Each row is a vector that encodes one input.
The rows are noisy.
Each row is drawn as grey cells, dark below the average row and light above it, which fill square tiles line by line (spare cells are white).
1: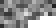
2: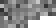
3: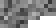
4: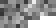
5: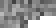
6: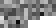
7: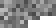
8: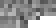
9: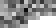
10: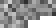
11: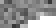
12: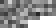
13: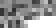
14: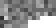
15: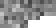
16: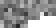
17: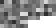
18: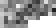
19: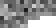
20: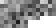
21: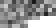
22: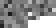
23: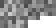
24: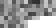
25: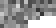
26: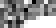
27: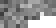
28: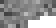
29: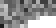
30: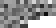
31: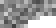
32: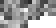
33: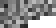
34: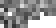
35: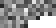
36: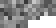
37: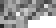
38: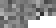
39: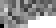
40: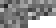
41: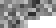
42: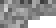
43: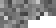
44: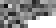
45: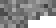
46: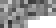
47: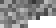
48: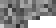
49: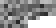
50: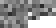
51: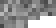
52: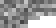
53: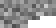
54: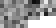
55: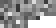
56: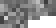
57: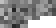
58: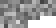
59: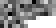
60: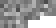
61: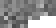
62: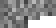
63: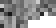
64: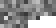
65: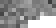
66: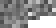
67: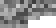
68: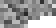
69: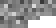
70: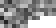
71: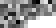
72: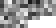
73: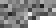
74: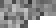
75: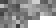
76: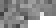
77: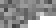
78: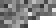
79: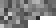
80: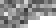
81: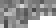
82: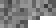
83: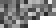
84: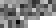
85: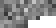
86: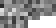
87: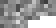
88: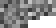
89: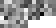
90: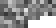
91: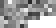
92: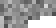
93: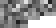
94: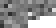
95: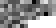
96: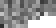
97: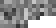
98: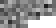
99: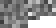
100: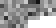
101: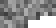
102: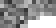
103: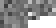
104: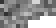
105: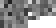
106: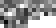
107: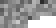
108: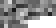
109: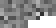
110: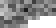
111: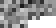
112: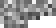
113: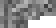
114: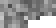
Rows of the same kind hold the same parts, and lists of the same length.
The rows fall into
3 kinds.
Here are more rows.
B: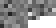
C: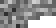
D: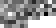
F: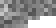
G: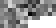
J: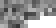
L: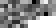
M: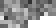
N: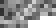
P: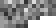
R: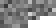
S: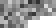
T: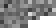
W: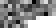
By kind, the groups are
B, L, R, T, W
C, D, F, G, M, P
J, N, S

